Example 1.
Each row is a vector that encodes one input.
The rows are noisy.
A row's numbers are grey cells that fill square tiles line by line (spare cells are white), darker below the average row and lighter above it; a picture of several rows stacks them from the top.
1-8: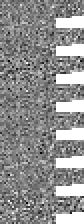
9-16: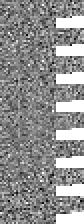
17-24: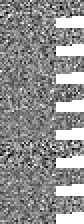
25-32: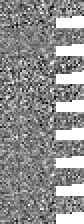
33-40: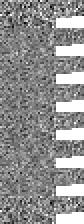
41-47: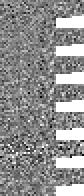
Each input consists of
a true/false value, together with either a fixed value, or a node of a 7-node tree.
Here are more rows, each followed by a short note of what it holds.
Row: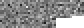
a node of a 7-node tree and a true/false value
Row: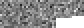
a node of a 7-node tree and a true/false value
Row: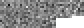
a node of a 7-node tree and a true/false value
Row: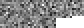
a true/false value
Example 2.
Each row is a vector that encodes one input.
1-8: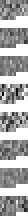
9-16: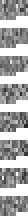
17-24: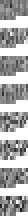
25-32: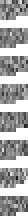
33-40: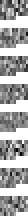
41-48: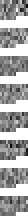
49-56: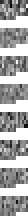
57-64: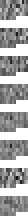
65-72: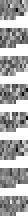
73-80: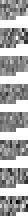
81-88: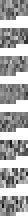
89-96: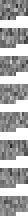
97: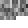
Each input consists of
either a point on a 7-point line, or a node of an 11-node tree.
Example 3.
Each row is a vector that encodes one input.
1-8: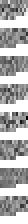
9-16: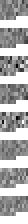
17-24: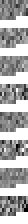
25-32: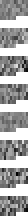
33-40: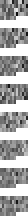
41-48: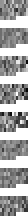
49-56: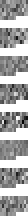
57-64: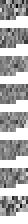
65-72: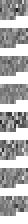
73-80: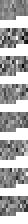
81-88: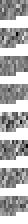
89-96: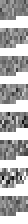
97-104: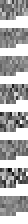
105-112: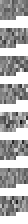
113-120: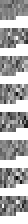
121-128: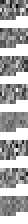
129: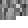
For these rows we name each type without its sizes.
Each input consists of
a point on a line, together with either a fixed value, or a node of a tree.
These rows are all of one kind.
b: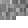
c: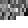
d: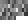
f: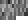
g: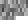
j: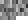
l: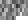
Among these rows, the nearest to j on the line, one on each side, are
d and g.
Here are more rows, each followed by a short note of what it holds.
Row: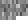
a point on a line
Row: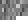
a point on a line
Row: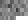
a point on a line
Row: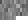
a point on a line
